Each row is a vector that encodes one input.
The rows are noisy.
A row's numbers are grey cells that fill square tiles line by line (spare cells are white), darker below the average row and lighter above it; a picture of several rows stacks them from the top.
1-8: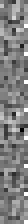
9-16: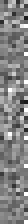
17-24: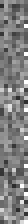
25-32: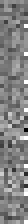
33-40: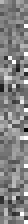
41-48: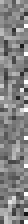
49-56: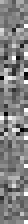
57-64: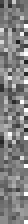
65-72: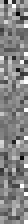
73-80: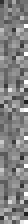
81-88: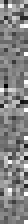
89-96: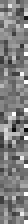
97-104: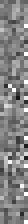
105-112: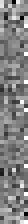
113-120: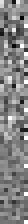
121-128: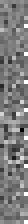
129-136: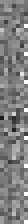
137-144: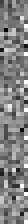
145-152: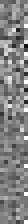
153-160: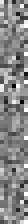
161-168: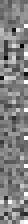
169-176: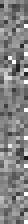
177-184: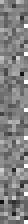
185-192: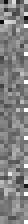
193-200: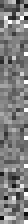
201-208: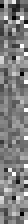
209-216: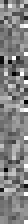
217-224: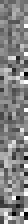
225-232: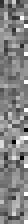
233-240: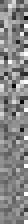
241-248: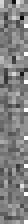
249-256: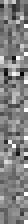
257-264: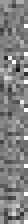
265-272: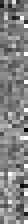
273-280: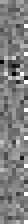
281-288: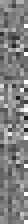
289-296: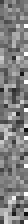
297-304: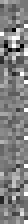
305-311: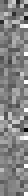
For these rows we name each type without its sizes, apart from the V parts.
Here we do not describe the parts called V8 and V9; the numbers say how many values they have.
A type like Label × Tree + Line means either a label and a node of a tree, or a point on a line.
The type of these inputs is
Bool × (Circle + V8) + V9.
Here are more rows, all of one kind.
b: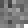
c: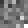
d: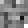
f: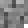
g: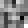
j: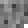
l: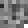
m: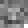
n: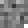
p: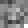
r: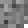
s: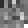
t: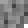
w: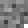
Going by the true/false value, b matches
c, m, p and s.
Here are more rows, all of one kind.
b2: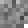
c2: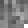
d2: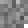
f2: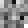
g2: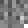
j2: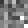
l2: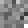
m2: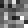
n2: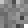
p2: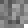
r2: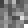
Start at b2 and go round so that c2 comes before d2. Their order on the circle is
b2, r2, l2, j2, g2, f2, p2, m2, n2, c2, d2.
